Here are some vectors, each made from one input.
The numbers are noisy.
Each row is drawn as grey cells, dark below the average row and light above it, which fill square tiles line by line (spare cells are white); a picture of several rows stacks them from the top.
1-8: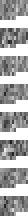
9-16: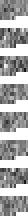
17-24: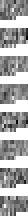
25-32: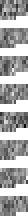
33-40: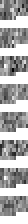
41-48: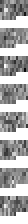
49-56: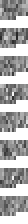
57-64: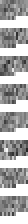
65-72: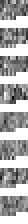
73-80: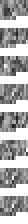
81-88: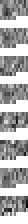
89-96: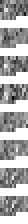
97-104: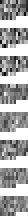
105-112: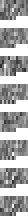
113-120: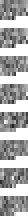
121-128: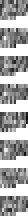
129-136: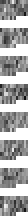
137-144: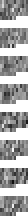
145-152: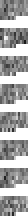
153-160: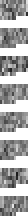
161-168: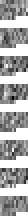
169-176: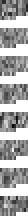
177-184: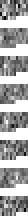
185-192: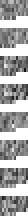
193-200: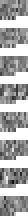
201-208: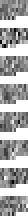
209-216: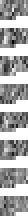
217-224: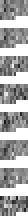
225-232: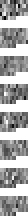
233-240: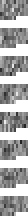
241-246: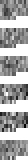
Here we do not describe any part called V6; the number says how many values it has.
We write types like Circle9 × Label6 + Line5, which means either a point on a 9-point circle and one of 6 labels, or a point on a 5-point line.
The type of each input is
Line5 × List2(Bool × V6) + List2(Circle9).
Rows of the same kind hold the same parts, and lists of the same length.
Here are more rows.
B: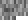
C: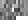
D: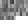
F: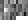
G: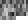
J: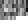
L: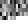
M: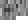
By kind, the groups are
B, M
C
D
F
G, J
L

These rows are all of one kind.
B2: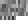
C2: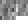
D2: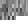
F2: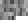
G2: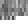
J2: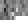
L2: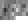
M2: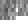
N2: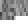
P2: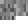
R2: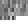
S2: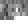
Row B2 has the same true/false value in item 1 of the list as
N2, P2, R2 and S2.
